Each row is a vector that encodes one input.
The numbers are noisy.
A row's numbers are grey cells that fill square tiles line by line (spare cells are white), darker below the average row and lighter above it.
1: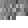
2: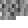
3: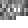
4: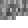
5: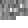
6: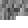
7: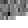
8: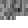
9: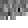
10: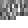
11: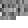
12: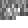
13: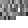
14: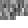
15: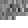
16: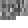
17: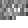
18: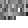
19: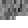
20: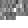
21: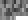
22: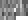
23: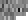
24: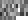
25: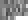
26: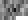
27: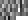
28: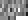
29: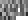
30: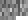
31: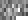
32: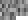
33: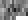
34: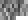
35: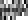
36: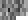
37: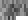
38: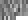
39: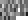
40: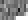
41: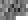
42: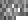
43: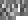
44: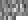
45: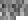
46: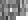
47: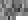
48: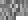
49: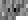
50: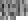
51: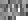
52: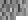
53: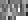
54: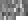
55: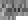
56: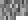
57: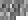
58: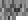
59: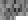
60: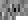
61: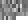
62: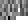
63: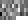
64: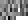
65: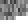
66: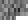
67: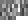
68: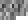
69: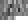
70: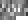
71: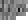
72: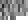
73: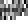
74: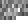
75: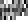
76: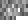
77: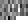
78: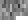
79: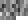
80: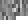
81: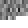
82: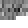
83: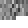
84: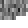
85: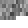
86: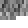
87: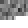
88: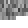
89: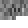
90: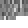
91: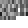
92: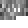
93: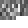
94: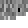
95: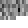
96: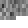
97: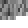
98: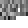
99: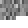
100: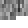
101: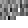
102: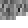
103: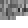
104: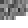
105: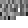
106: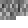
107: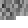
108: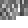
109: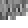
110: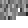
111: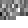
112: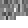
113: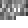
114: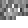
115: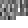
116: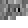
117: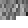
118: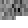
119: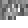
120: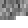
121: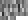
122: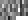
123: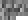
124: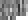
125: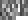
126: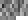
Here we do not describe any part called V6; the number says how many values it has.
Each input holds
a list of up to two items, each a true/false value and a value of V6.
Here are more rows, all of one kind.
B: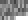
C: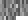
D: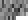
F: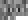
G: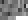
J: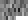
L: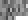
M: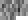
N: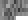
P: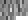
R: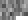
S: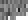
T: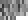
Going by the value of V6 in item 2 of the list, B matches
N and R.
